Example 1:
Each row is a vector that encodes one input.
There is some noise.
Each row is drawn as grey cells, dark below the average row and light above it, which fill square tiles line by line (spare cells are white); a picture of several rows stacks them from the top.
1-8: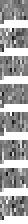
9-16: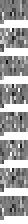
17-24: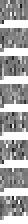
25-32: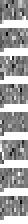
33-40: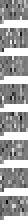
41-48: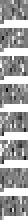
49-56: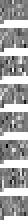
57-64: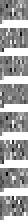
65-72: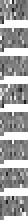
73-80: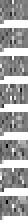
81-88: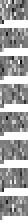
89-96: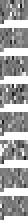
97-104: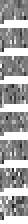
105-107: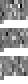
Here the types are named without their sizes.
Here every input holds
a point on a line and a true/false value.
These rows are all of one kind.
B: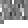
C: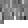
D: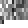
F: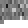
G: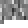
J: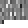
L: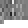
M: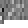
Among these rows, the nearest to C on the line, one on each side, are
D and G.
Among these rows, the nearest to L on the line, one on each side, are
B and F.
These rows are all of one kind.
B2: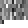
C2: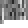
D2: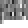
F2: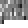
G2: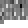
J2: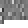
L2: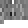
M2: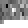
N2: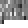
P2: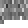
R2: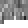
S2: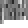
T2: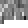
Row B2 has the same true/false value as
C2, D2 and S2.
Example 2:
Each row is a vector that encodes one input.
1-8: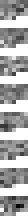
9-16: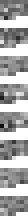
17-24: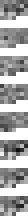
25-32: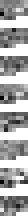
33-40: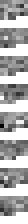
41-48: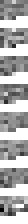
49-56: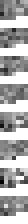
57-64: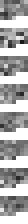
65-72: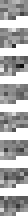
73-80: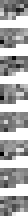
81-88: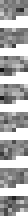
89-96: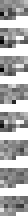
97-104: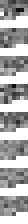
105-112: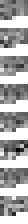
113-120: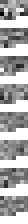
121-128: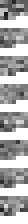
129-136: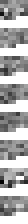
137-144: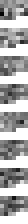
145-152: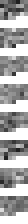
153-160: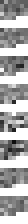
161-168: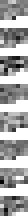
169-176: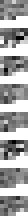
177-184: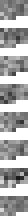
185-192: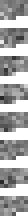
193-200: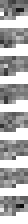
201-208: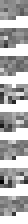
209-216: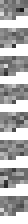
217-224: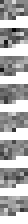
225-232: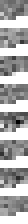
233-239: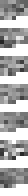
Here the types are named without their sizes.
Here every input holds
either a label, or three true/false values.
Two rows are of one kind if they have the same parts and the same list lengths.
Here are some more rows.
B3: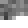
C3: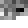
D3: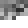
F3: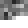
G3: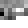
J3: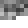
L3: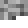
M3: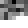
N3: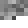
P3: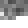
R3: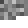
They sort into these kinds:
B3, F3, G3, M3
C3, D3, J3, L3, N3, P3, R3

